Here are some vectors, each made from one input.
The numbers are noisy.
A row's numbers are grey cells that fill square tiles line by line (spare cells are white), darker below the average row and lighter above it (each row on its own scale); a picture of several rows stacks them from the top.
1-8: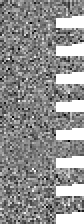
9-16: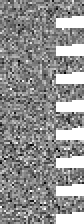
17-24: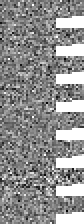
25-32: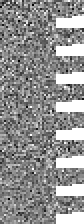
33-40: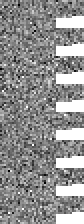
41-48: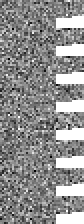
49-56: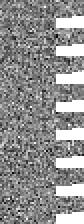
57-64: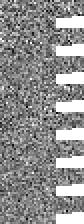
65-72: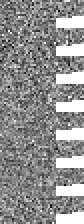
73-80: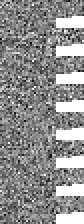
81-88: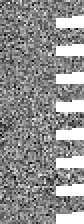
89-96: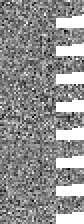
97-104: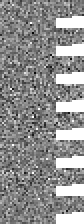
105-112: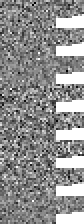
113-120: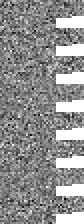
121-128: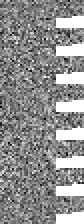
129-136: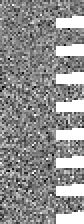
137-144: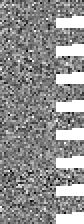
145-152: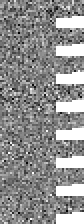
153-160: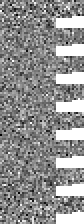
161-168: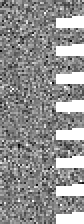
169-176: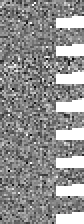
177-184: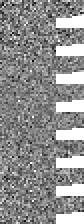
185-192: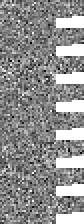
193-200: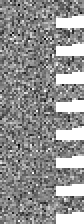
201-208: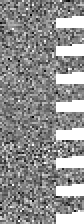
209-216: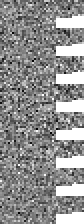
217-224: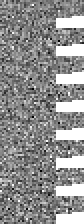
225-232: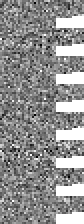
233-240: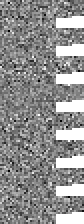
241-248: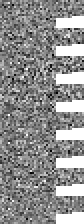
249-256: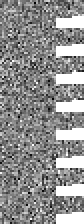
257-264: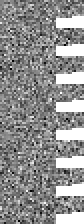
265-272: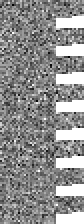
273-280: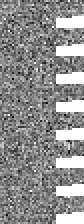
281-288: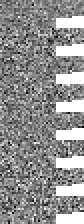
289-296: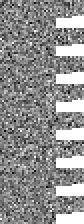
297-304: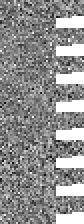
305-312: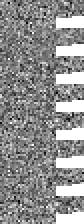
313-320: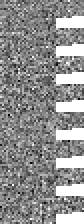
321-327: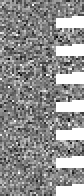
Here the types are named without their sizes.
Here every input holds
three true/false values, together with either a point on a circle, or a fixed value.
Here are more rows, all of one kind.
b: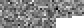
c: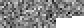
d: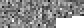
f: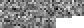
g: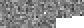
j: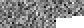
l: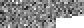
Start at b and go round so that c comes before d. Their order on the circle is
b, l, c, g, j, d, f.
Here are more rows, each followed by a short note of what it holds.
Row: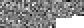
three true/false values
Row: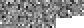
a point on a circle and three true/false values
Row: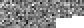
three true/false values
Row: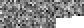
three true/false values
